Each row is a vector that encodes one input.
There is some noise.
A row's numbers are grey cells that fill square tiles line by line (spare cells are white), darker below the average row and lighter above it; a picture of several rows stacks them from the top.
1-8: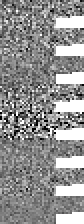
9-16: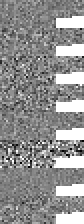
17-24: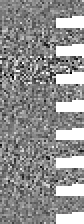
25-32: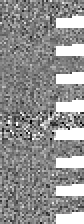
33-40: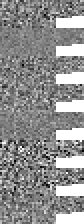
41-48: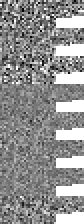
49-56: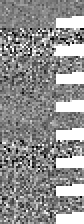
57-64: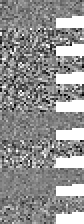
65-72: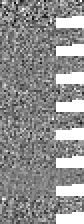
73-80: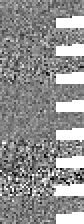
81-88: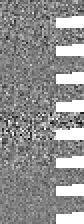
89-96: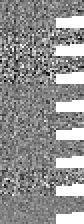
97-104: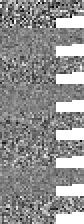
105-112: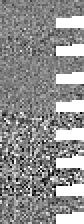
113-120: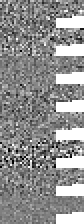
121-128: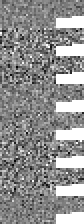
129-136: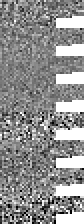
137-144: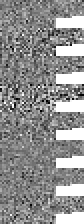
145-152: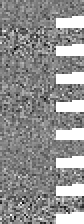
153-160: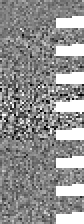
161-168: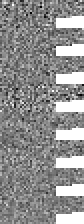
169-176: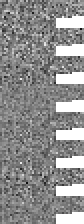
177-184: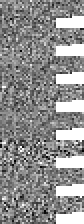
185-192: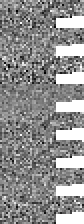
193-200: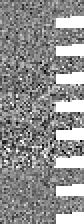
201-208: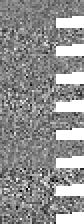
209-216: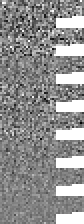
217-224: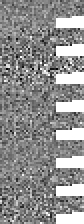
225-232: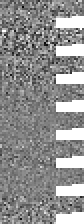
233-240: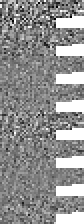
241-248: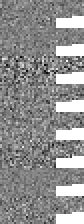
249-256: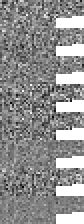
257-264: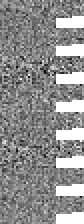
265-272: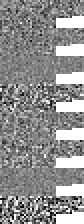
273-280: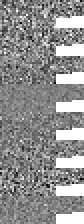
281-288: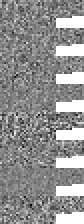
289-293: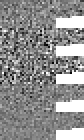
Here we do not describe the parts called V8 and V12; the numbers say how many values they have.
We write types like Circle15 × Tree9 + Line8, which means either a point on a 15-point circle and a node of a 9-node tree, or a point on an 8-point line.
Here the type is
Label7 × Line7 × Tree11 + List2(V8) × V12.
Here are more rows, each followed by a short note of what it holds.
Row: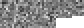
a value of V12, together with a list of two items
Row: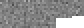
a value of V12, together with a list of two items
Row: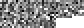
one of 7 labels, a point on a 7-point line and a node of an 11-node tree
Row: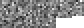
one of 7 labels, a point on a 7-point line and a node of an 11-node tree
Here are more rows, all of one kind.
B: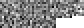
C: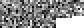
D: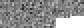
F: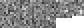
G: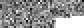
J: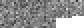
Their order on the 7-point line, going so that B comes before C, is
F, J, B, D, G, C.
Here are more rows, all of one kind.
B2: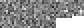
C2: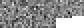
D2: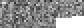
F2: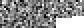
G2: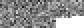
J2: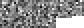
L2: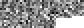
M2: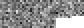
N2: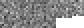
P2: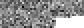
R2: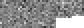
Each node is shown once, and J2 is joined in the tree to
B2 and P2.
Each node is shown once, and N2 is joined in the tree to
M2.
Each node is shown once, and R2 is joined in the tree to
C2, D2, L2 and P2.
